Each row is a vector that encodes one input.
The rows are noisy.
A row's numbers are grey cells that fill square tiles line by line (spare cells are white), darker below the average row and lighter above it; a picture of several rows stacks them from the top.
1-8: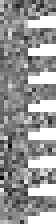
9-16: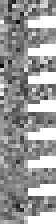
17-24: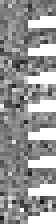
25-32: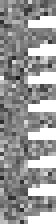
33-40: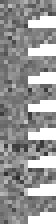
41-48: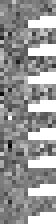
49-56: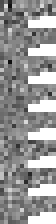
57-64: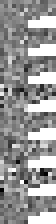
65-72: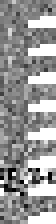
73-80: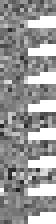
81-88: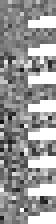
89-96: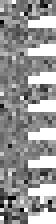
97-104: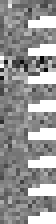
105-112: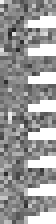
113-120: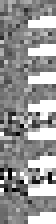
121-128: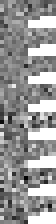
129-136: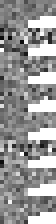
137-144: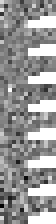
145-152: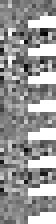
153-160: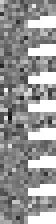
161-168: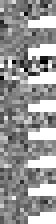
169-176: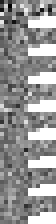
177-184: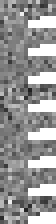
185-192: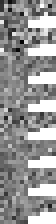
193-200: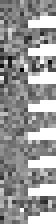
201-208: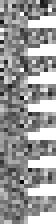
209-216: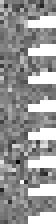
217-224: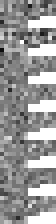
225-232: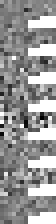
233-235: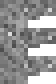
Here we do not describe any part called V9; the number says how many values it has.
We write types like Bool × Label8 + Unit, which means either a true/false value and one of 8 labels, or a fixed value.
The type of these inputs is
Bool × V9 + List3(Circle6).
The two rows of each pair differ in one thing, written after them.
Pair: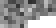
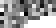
the true/false value
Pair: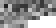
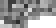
the true/false value
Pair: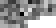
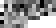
the value of V9
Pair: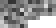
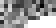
the value of V9
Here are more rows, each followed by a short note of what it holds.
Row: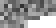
a true/false value and a value of V9
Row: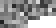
a list of three items
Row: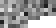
the empty list
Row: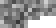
a true/false value and a value of V9
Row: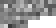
the empty list
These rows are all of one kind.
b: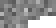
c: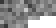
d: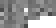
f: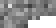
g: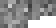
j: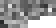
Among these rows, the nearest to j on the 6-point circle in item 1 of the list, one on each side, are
b and c.
